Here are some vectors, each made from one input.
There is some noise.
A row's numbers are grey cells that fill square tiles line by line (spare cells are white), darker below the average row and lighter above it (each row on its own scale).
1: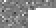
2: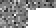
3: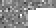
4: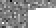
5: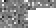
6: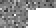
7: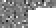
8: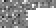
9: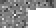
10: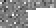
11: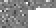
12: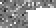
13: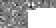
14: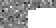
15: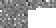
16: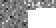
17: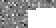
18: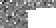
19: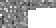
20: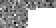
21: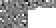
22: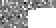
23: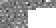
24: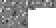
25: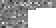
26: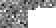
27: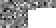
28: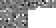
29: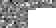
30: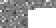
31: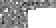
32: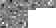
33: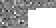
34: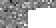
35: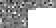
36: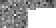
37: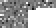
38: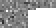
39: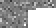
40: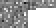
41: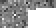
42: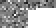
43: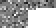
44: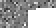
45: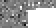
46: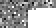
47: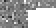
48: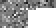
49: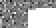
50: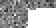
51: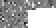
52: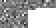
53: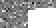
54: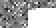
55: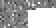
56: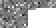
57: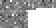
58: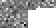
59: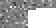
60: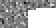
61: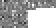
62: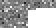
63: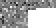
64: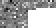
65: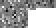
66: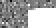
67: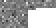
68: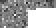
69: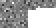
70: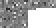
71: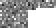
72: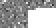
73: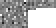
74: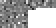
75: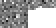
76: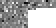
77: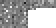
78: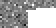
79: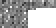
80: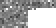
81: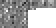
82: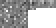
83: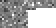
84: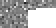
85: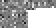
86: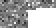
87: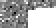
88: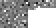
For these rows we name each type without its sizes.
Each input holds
a label, together with either a fixed value, or a label and three true/false values.
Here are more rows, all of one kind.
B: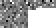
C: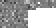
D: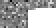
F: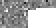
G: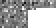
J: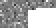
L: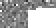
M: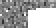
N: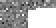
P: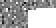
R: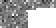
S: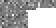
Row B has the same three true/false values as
G, N, P and R.
